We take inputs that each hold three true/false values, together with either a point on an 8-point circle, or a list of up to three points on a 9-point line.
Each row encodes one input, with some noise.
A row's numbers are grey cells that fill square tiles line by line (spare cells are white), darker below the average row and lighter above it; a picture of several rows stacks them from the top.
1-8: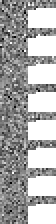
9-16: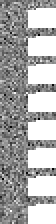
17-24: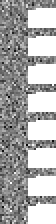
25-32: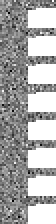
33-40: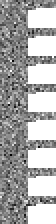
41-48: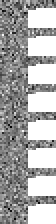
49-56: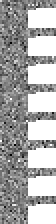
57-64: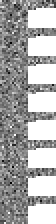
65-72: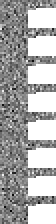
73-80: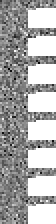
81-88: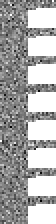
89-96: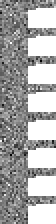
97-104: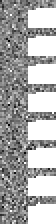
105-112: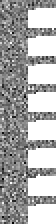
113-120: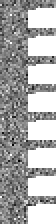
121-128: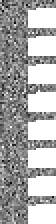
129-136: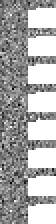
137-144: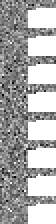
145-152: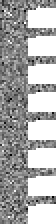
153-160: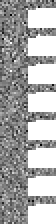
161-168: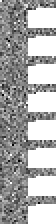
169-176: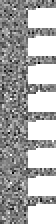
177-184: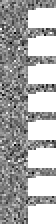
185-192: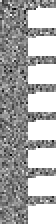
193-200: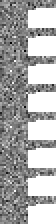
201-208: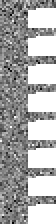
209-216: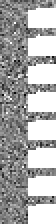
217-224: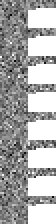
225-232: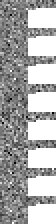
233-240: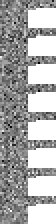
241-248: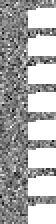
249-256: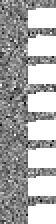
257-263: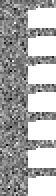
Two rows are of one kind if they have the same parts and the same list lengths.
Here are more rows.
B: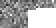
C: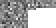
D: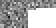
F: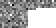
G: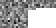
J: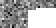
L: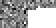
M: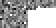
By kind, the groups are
B
C
D
F, G, J
L, M

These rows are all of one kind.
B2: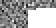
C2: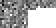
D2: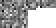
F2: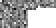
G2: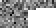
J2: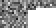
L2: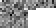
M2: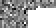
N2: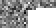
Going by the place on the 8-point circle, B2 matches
M2 and N2.
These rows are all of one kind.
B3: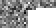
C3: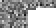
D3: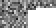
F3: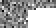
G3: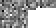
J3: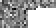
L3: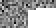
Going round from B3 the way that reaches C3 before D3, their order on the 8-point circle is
B3, J3, C3, G3, F3, L3, D3.
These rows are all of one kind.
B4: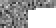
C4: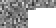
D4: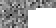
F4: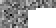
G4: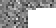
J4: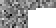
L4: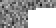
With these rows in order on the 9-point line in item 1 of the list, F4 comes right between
B4 and L4.
